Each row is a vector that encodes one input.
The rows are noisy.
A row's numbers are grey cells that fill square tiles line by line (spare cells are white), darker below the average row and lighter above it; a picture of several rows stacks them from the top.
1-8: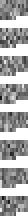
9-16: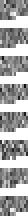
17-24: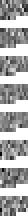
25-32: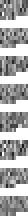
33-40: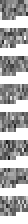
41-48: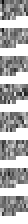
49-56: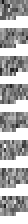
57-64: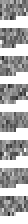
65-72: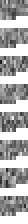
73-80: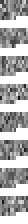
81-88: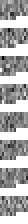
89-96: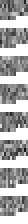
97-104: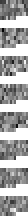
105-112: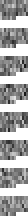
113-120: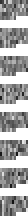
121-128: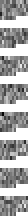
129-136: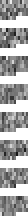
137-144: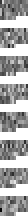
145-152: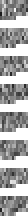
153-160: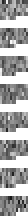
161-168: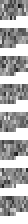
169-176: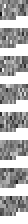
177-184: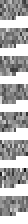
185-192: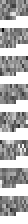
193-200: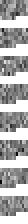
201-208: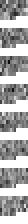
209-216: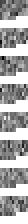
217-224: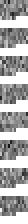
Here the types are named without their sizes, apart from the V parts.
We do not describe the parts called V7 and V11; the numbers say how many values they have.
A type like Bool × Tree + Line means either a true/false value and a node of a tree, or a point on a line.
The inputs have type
Bool × (Line + V7) × V11.
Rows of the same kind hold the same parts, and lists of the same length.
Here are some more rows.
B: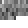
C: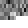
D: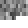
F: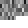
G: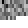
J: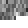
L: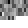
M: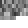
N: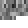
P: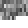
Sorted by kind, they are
B, D, F, J, M, N
C, G, L, P

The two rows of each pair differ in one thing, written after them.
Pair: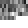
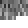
the value of V11
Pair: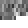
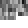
the true/false value
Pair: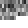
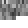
the value of V11
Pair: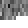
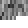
the true/false value
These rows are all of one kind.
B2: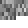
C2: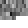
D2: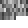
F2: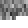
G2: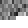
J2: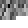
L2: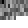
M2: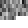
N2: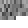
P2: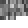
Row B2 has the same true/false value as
D2 and N2.
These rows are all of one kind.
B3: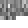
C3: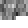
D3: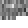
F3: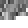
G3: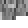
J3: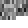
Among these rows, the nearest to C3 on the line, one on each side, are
G3 and J3.
